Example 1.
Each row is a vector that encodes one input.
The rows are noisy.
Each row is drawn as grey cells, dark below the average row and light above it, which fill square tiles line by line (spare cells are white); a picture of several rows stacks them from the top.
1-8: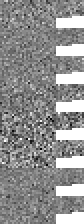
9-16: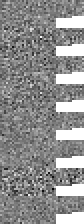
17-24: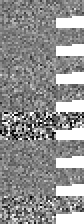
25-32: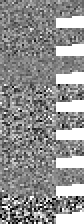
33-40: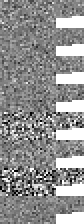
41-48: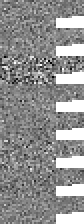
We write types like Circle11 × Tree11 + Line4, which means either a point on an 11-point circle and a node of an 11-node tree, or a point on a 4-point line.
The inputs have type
Line7 × Line7.
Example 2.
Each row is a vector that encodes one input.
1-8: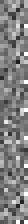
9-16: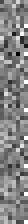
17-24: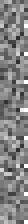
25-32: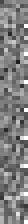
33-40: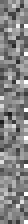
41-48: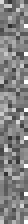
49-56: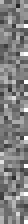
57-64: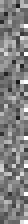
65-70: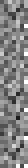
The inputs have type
Circle11.
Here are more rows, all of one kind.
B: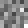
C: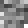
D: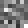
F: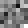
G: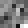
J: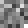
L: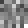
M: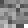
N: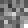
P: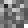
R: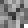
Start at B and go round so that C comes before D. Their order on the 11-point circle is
B, R, L, C, M, D, N, G, J, F, P.
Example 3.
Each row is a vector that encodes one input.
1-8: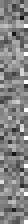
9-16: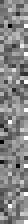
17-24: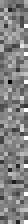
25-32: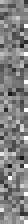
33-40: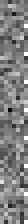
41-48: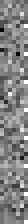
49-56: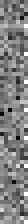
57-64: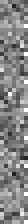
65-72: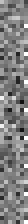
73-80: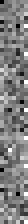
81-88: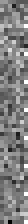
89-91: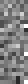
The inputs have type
Line18.
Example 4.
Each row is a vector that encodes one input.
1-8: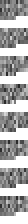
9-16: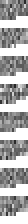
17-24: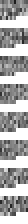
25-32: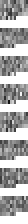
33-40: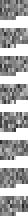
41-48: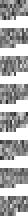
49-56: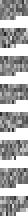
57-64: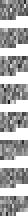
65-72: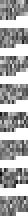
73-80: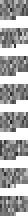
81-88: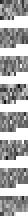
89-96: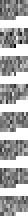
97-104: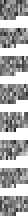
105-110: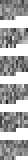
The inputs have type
Label6.
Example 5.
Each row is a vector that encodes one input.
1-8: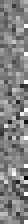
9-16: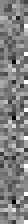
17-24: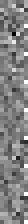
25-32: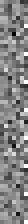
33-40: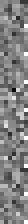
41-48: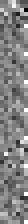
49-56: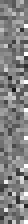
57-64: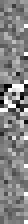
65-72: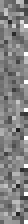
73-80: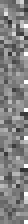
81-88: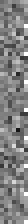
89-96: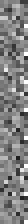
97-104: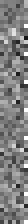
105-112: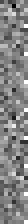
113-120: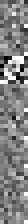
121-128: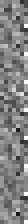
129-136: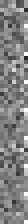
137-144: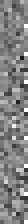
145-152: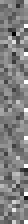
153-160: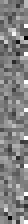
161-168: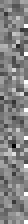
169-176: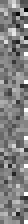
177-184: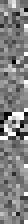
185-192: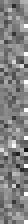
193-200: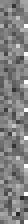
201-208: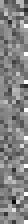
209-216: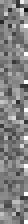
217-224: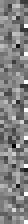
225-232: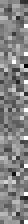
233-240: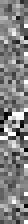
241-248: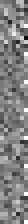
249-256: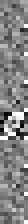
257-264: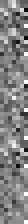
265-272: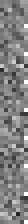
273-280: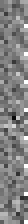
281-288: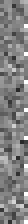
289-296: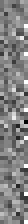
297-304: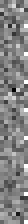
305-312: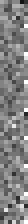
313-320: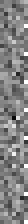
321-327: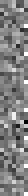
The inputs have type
Tree12 + Unit.
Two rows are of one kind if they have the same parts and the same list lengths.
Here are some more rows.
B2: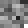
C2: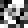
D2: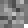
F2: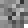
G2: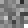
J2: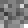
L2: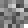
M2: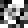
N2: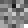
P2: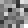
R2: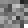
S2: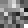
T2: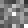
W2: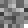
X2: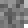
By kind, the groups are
B2, D2, F2, G2, J2, L2, N2, P2, R2, S2, T2, W2, X2
C2, M2

